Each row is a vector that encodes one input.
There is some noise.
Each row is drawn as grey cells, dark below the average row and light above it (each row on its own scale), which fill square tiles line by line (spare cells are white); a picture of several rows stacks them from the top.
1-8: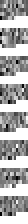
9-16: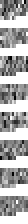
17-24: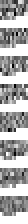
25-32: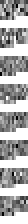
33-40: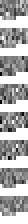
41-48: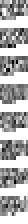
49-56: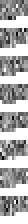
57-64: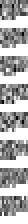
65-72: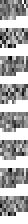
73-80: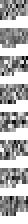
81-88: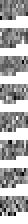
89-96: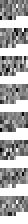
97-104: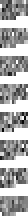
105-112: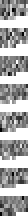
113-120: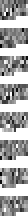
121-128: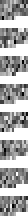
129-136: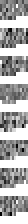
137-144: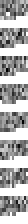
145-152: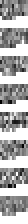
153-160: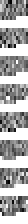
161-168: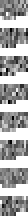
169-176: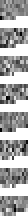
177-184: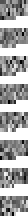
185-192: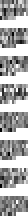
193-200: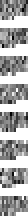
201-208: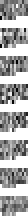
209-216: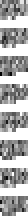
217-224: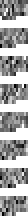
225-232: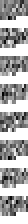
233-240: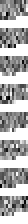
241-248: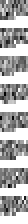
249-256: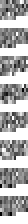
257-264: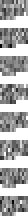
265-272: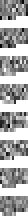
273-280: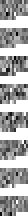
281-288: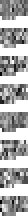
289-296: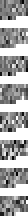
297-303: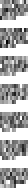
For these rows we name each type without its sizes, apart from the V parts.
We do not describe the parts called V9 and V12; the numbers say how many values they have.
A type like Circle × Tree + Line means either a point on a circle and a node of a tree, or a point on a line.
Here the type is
((Bool × Bool × Bool × Bool + Unit) × V9 + Label) × V12 + Line.
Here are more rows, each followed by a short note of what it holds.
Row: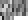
four true/false values, a value of V9 and a value of V12
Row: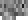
a value of V9 and a value of V12
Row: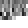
four true/false values, a value of V9 and a value of V12
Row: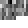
a point on a line
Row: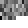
a label and a value of V12
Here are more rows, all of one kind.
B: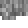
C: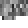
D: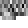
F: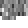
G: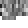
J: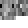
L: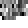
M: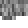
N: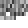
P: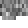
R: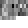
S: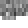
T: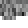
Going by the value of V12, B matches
F, G and M.
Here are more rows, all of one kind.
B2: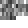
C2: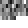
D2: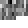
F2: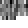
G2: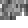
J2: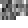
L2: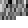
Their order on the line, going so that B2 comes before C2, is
L2, D2, J2, G2, B2, C2, F2.
